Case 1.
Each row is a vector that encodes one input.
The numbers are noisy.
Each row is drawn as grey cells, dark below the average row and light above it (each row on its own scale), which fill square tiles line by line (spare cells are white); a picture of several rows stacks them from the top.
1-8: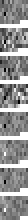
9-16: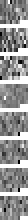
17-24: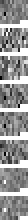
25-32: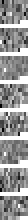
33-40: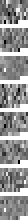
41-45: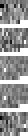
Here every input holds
one of 4 labels, together with either a fixed value, or three true/false values.
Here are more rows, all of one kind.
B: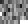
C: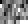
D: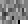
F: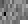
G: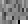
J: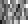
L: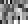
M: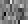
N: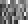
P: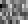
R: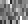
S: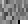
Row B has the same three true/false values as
D, G and S.
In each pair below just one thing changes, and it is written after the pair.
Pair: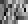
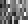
the label
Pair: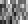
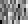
the label
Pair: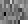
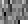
one of the three true/false values
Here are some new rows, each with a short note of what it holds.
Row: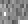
one of 4 labels
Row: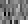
one of 4 labels and three true/false values
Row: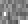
one of 4 labels
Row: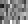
one of 4 labels and three true/false values
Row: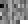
one of 4 labels and three true/false values
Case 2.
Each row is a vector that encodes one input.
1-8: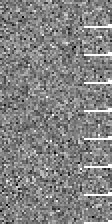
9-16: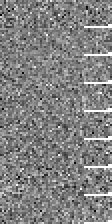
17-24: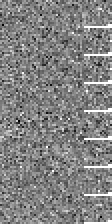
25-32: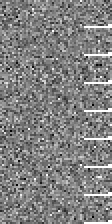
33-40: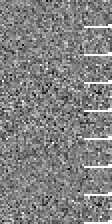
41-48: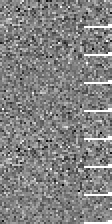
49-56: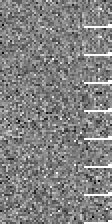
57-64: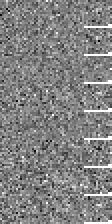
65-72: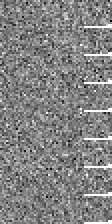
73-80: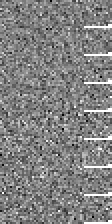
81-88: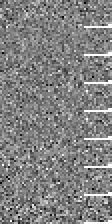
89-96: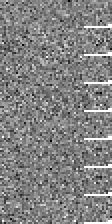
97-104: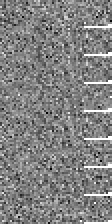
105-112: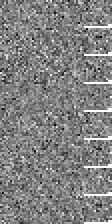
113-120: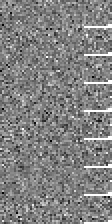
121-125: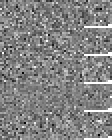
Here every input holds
one of 8 labels, together with either a fixed value, or a node of an 8-node tree.
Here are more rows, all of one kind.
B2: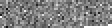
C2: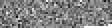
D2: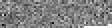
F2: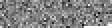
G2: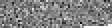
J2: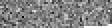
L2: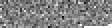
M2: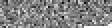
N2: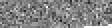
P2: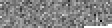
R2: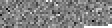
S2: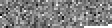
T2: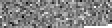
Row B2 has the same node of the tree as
L2, P2, S2 and T2.
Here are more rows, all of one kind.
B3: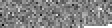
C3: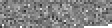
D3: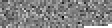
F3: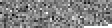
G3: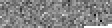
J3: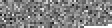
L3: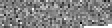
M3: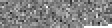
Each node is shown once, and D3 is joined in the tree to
F3 and L3.
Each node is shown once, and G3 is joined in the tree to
L3.
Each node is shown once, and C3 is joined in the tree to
J3 and L3.
